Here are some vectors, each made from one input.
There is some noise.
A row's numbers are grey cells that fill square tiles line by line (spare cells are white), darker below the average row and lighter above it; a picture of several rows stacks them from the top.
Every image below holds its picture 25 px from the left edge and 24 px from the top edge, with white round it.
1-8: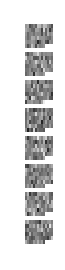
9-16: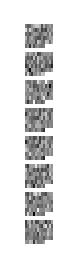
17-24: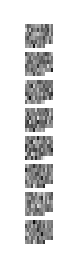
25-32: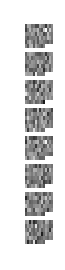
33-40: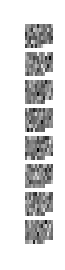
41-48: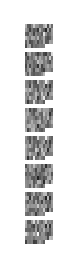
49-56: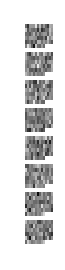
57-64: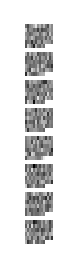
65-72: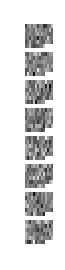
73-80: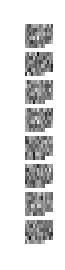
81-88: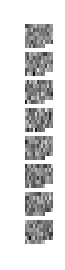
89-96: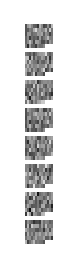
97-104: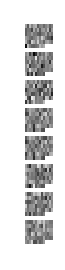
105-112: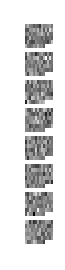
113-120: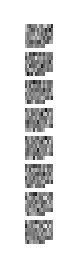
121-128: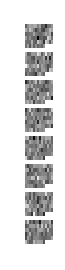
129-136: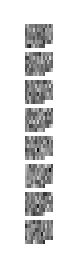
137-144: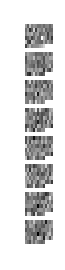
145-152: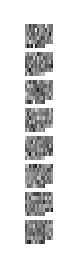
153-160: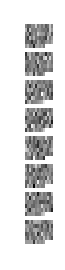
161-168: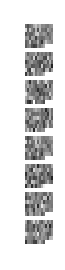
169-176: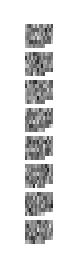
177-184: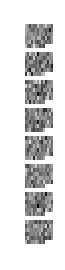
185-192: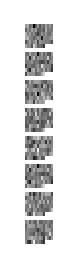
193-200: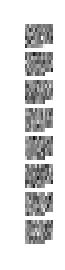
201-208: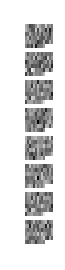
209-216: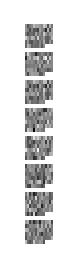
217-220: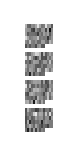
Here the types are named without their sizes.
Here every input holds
a label, together with either a point on a circle, or a fixed value.
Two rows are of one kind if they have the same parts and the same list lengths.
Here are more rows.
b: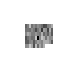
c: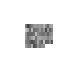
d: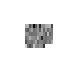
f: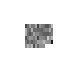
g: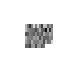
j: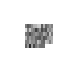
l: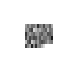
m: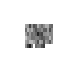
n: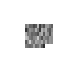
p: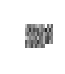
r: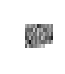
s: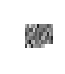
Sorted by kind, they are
b, c, d, f, g, j, m, n, p
l, r, s

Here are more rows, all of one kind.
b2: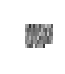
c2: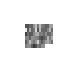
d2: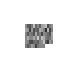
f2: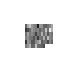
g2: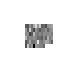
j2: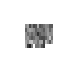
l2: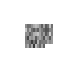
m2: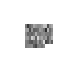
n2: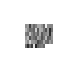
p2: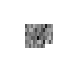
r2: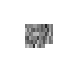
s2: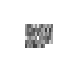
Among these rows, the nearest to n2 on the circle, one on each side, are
b2 and d2.
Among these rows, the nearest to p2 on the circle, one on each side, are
f2 and r2.
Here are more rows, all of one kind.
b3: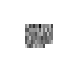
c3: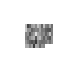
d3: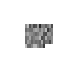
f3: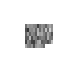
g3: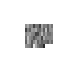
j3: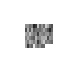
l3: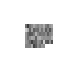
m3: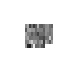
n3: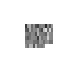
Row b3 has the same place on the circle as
d3 and g3.
